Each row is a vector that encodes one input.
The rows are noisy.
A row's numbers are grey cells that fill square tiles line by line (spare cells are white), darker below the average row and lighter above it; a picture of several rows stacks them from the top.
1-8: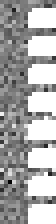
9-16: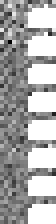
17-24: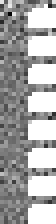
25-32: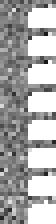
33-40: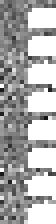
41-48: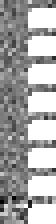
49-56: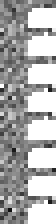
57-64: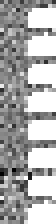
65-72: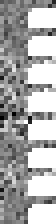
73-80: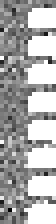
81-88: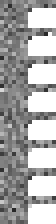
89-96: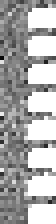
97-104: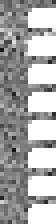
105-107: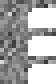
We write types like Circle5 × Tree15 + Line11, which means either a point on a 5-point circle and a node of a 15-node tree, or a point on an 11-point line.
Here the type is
List2(Bool × Line4).
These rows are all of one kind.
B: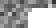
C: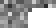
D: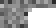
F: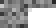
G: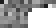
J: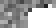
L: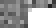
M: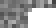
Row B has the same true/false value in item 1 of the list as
C and J.
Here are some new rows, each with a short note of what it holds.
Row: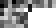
the empty list
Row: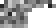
a list of one item
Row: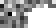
a list of one item
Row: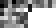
the empty list
